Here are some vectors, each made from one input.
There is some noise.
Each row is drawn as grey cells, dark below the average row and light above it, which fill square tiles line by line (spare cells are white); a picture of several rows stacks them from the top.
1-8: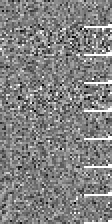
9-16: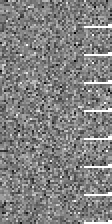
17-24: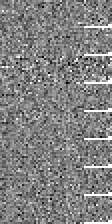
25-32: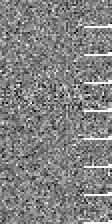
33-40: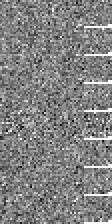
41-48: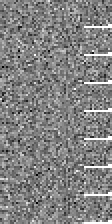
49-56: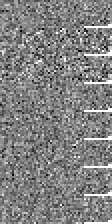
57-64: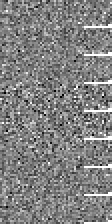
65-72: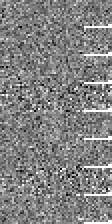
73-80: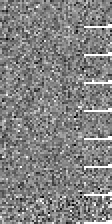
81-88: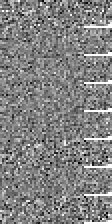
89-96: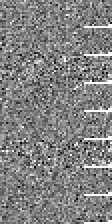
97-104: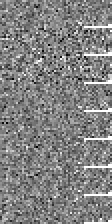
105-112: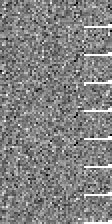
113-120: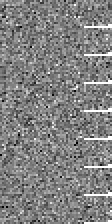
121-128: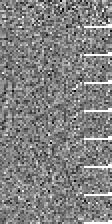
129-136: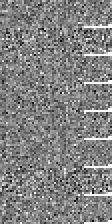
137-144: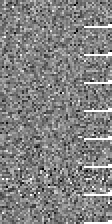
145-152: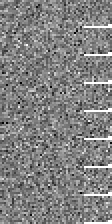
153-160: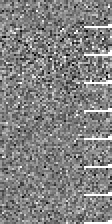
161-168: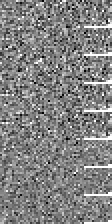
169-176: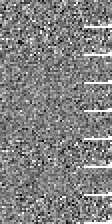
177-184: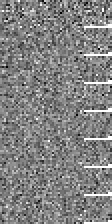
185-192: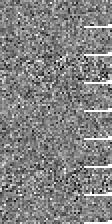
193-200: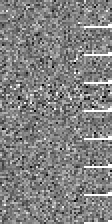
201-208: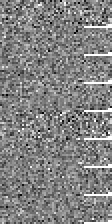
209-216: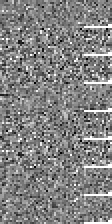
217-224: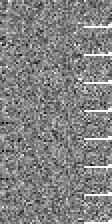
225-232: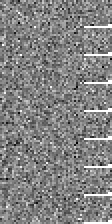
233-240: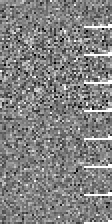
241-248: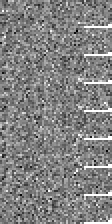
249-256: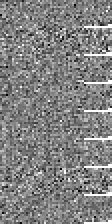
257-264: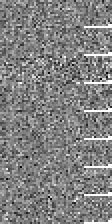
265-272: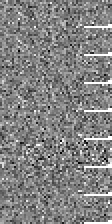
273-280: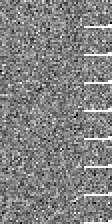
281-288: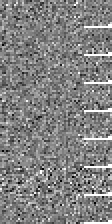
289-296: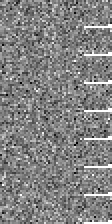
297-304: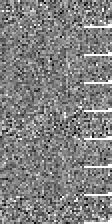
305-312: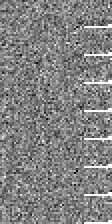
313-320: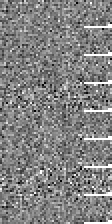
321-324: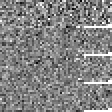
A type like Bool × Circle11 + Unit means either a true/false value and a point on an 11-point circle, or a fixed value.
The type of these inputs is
Bool × Bool × Bool × (Circle9 × (Label4 + Line10) + Line4).
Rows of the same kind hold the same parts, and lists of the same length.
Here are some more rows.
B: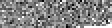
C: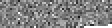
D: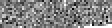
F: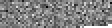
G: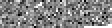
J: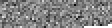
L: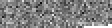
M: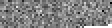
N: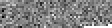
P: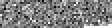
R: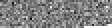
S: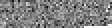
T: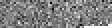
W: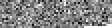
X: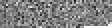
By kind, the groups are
B, D, G, P, W
C, L, N
F, J, M, R, S, T, X

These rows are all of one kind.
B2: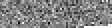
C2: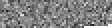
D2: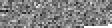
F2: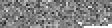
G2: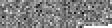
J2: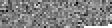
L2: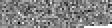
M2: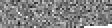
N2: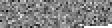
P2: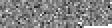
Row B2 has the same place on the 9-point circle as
C2, D2, F2 and P2.
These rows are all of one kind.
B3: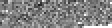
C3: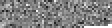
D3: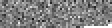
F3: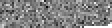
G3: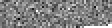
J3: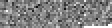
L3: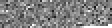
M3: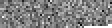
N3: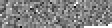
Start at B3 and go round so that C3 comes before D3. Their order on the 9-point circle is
B3, L3, M3, J3, F3, C3, D3, G3, N3.
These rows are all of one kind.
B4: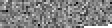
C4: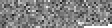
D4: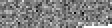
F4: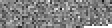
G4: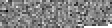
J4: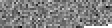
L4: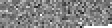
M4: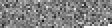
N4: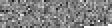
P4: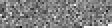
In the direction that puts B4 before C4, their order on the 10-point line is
M4, N4, L4, P4, F4, J4, G4, B4, D4, C4.
